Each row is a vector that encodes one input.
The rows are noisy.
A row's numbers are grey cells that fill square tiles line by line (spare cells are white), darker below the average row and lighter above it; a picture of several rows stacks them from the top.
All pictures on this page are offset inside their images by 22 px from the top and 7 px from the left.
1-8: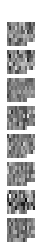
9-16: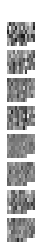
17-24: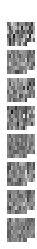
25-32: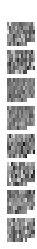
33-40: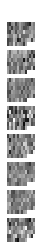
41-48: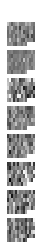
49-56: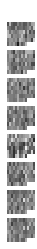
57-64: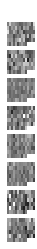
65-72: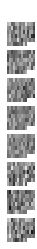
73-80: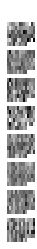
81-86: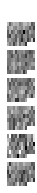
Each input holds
either a node of a 7-node tree and a true/false value, or a node of a 9-node tree.
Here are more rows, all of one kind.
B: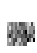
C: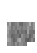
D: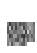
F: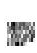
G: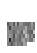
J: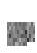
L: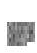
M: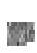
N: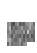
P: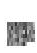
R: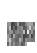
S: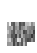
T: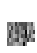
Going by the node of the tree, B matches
G, J, M and P.
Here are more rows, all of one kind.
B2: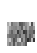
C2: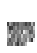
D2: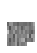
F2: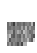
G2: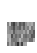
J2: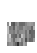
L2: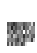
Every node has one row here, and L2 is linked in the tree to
D2.
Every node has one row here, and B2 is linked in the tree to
C2 and J2.
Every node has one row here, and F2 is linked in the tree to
G2.
